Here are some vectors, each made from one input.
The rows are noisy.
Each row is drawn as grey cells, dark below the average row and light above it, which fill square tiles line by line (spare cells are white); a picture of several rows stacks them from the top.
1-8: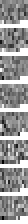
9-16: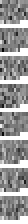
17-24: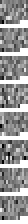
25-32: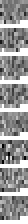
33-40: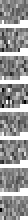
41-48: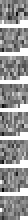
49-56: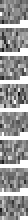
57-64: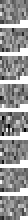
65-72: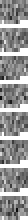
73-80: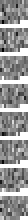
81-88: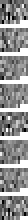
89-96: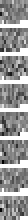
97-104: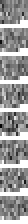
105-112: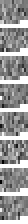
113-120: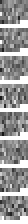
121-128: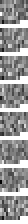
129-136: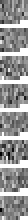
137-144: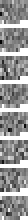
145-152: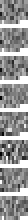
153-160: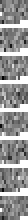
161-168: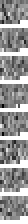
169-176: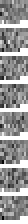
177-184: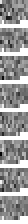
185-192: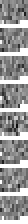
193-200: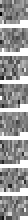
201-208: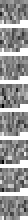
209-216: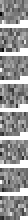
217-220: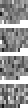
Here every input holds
a true/false value, together with a list of up to two points on a 12-point line.
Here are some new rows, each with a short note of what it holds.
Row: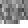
a true/false value, together with a list of one item
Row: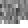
a true/false value, together with a list of one item
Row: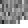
a true/false value, together with a list of two items
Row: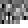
a true/false value, together with the empty list
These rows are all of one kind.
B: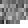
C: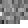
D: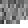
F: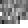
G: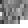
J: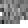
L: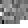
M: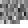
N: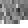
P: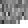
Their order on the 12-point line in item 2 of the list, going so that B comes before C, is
B, D, C, G, L, M, J, P, N, F.
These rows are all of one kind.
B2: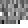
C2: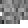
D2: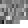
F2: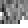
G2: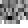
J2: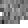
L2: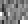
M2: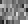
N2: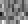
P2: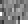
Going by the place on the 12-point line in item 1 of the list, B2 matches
F2, G2 and L2.
